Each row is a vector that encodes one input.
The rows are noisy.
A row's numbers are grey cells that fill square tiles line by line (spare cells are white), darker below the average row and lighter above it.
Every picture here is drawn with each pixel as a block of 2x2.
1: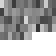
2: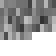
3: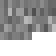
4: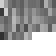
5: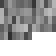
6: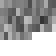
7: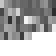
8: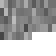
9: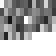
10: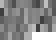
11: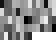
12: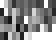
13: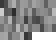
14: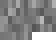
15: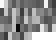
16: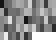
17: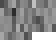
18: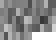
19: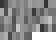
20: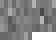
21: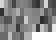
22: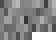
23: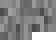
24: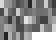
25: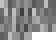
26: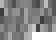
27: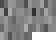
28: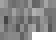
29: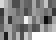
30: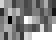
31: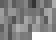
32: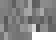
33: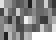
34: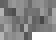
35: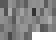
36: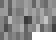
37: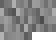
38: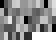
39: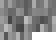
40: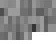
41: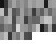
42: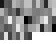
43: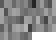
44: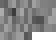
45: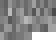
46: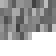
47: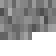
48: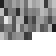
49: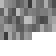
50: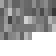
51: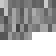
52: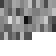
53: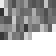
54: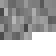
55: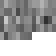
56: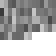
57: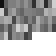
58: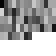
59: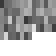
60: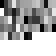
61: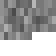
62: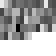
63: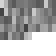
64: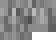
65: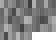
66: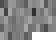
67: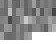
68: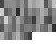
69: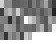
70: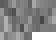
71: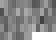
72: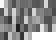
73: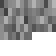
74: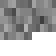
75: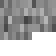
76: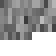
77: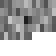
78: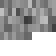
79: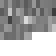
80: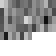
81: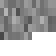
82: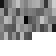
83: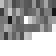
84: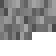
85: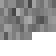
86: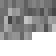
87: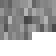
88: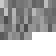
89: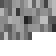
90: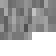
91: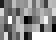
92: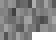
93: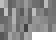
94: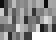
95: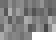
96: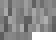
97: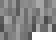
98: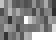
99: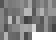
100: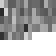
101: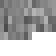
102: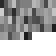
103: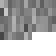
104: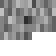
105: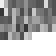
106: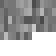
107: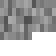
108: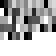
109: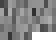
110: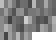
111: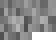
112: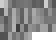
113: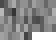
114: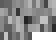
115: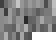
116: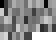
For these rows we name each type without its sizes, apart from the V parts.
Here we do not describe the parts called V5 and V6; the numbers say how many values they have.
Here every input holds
a true/false value and a value of V6, together with either a point on a line, or a value of V5.
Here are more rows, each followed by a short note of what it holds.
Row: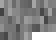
a true/false value, a value of V5 and a value of V6
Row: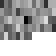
a point on a line, a true/false value and a value of V6
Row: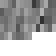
a point on a line, a true/false value and a value of V6
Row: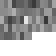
a true/false value, a value of V5 and a value of V6
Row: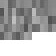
a point on a line, a true/false value and a value of V6
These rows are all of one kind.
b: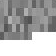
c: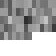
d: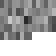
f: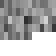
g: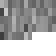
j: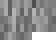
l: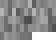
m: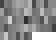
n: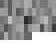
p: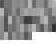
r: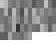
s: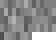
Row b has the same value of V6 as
d and r.
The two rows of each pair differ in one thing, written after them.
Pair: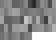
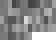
the value of V6
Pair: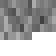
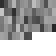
the true/false value
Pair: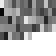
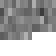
the value of V6
